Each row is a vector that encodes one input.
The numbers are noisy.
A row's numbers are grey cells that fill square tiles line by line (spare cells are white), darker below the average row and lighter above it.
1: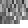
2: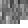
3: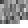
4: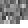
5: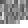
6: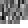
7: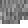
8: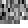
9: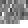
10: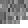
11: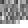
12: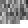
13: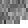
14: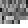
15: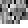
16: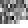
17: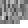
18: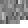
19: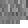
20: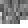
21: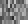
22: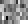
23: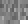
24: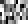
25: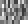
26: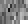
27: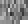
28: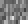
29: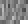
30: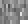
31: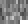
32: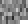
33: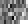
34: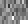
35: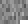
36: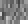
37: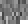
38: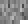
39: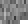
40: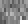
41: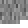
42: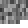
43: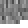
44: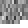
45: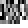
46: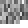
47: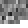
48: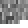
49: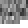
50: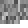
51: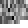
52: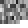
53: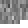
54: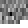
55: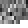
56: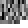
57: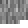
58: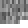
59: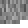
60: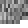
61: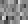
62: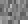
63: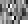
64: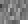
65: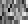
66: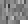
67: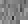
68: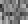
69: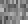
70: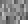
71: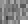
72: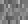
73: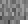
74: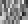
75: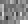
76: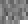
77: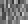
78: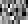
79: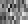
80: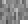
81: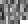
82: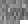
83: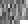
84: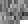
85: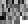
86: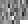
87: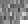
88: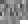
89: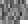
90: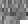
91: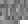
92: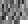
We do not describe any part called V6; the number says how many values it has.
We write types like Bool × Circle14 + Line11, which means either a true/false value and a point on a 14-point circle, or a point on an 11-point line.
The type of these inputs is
Bool × Bool × Bool × (Tree9 + V6).
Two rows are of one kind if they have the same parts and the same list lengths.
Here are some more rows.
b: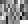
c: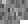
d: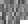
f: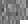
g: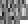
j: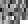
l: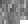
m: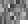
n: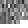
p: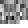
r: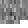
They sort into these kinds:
b, c, d, f, g, l, m, n, p, r
j

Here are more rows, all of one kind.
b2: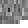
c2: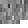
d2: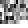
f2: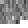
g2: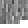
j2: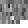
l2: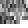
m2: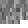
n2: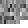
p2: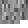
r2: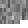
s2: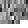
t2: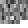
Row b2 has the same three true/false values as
g2 and t2.
